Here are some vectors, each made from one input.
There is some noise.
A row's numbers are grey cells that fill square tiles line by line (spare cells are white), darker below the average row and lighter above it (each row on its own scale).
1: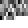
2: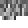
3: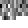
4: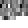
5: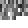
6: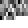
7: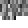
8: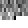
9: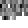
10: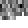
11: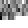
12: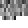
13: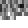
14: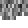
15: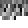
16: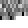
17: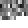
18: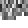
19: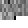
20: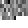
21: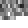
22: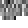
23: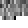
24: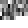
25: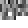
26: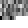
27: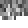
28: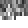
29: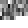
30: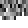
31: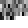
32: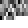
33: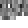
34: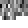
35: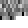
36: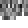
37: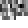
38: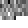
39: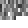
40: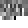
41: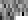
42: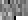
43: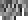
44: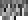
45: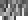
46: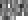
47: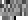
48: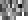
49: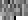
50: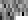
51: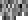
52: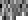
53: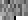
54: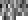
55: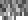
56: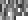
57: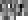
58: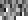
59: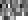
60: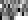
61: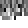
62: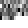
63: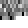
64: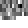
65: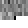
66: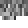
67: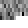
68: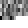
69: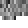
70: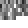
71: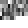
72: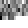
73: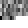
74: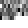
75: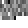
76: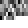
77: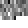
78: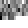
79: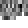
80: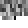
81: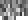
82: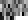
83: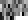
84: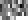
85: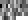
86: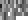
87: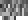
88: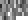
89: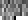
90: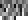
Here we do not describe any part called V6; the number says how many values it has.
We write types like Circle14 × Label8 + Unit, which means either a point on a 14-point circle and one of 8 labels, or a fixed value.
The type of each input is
Bool × Bool × Bool × V6 + Tree7 + Unit.
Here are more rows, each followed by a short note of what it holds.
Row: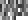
three true/false values and a value of V6
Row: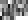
a node of a 7-node tree
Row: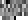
three true/false values and a value of V6
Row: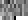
three true/false values and a value of V6
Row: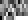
a fixed value
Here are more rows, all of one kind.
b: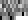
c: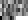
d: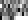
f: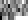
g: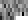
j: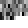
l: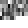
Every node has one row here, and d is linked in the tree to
b and f.
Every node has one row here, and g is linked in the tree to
b and j.
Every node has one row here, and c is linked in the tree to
b and l.
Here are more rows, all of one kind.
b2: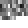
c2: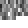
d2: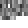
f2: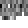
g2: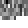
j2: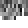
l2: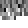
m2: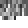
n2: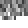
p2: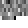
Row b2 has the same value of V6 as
d2, g2 and p2.
